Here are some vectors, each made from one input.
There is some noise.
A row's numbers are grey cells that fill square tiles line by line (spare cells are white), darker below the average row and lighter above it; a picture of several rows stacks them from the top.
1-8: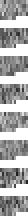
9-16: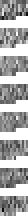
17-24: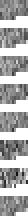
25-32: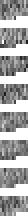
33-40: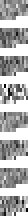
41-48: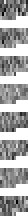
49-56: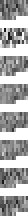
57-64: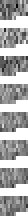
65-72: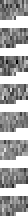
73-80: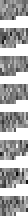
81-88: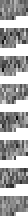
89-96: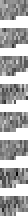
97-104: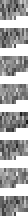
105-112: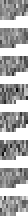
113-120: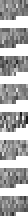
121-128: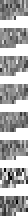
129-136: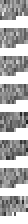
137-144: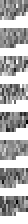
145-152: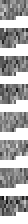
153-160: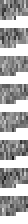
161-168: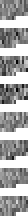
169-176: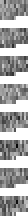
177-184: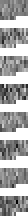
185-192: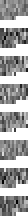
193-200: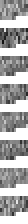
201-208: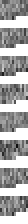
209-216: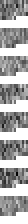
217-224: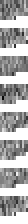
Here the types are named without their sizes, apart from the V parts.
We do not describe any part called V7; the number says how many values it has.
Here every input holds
a list of items, each a true/false value and a value of V7.
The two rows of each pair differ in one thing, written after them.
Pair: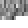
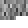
the value of V7 in item 1 of the list
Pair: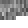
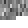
the true/false value in item 1 of the list
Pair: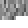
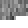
the true/false value in item 2 of the list
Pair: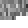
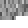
the value of V7 in item 1 of the list
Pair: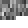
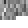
the value of V7 in item 2 of the list
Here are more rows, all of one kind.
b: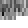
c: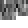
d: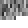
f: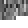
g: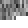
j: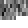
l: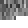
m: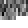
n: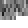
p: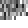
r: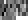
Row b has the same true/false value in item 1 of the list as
c, m, n and p.
